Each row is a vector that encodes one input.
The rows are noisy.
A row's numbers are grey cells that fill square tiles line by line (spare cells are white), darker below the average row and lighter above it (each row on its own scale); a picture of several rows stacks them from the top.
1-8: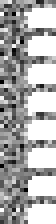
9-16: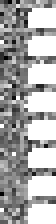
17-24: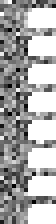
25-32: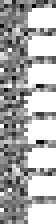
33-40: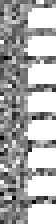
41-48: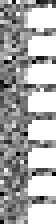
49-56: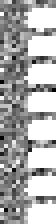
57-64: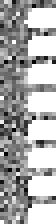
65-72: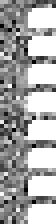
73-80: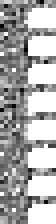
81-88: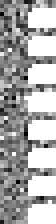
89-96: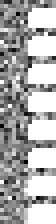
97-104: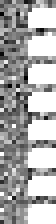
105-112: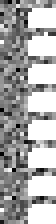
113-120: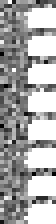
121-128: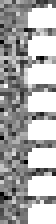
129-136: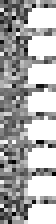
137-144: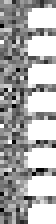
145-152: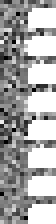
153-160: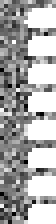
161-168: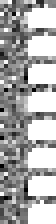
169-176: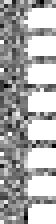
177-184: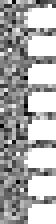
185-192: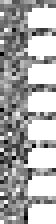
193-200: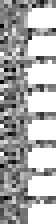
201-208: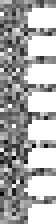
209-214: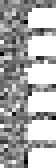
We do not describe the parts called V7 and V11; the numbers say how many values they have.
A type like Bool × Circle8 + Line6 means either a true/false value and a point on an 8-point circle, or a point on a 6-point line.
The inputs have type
Label4 × Label8 × Line5 × V7 + V11.
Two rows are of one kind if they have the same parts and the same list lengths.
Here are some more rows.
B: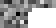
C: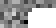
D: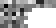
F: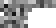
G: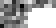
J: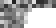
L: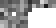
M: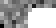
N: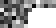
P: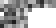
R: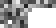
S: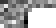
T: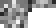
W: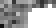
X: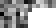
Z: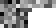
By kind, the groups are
B, C, L, N, R, S, T, X, Z
D, F, G, J, M, P, W

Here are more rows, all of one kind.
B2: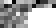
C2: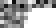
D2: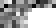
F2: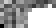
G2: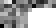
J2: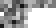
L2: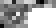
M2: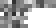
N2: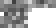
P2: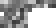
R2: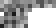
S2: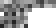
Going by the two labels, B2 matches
L2, N2 and P2.
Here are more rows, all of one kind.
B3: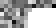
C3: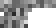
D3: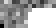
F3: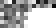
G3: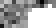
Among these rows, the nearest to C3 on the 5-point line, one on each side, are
D3 and F3.
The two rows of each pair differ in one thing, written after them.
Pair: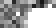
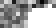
one of the two labels
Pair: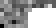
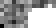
the place on the 5-point line
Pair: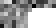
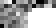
the place on the 5-point line
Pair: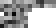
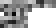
the place on the 5-point line
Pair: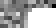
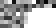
the place on the 5-point line
